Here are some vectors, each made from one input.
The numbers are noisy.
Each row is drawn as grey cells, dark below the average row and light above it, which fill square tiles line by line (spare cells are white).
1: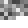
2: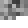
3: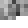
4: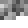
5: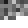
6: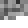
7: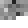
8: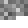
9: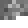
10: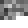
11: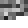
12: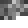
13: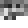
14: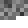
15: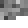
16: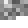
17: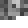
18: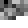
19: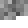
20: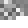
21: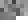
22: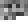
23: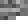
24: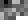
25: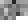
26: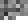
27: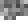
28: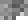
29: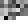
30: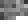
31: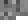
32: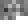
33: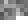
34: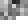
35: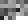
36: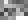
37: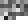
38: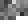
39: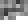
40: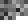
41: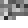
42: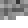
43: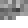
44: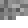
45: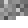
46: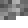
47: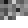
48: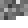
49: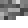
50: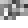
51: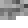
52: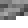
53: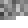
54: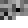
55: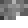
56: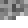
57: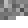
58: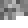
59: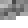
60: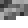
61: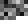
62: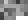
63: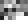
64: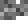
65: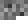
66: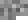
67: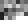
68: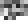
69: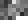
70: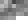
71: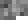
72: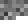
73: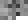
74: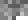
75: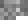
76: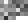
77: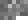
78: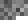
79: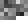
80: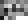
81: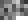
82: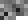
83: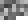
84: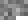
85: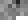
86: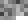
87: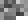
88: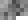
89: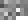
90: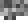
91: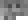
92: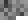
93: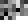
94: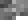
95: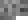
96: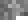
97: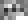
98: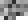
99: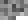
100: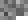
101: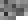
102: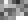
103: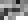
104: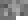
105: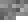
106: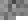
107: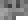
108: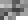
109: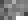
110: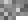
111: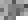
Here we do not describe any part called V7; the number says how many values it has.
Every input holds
four true/false values, together with either a point on a 6-point line, or a value of V7.
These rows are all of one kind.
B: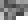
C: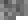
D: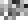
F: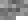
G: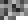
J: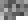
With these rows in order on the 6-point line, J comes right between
B and F.
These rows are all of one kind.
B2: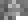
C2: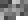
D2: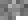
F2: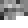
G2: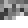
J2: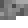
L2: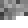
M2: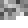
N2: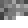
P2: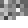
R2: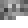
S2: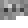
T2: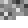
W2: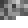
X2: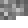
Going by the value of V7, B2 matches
D2, R2, T2 and X2.
